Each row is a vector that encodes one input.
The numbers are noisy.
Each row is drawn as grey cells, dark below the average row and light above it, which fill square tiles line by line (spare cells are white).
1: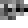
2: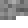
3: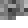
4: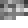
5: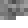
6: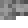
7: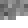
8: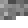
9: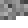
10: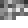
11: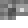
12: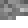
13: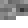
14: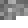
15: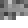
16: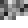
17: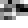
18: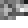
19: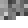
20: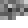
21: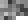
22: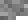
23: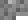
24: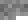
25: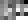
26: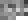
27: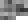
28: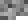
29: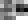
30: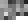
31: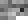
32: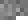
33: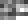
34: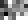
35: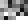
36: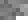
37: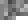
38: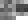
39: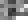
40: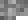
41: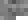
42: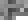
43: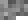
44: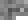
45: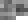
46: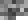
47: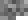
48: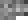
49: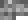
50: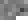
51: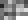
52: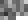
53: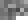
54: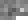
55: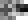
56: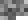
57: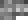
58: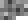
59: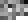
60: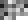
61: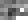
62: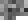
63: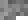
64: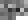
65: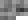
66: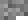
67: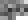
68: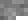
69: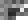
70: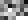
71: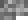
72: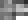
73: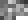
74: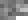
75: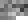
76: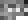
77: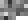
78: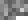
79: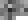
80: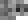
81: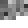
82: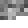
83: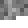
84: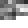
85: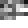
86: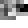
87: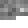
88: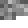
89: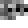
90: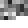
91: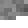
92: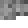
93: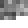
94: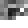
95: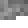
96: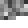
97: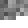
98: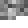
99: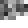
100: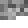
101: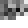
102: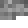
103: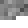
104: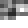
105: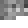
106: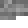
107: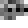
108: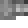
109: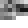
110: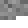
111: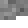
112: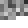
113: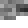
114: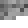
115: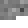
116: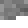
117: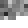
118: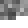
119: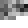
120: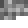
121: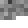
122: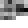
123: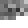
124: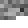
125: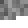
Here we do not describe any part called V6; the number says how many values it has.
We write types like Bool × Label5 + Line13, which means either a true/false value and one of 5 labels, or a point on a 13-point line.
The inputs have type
(Line9 + Line10) × V6.
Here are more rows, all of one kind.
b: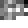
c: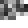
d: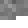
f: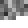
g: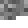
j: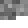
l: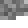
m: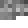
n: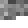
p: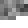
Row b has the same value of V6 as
c, g, j and n.
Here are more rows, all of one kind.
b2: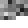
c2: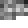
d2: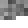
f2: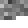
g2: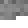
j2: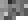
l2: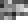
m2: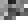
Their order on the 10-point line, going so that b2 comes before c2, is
j2, b2, m2, g2, c2, l2, d2, f2.
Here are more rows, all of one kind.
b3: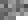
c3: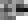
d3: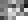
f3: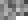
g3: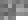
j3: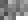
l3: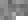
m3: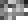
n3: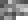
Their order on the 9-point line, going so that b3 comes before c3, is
g3, f3, l3, d3, b3, m3, j3, n3, c3.
